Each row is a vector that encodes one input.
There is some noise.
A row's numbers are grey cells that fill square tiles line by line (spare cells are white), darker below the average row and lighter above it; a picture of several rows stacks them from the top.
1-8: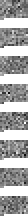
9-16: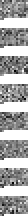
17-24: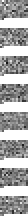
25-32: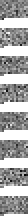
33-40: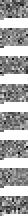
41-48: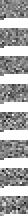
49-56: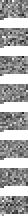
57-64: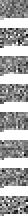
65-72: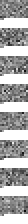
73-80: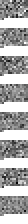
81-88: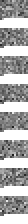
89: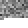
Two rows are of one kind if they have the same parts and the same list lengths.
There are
3 kinds of row.
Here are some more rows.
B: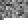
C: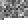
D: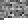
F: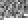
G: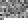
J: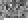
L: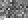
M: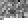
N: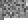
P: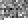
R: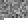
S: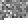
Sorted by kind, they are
B, D, R
C, F, G, J, L, M, P
N, S

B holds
a point on a 6-point line.
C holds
a node of a 9-node tree.
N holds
a point on a 6-point line and a node of a 7-node tree.
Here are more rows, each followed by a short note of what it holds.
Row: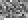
a node of a 9-node tree
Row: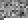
a point on a 6-point line
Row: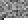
a point on a 6-point line and a node of a 7-node tree
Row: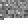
a point on a 6-point line and a node of a 7-node tree
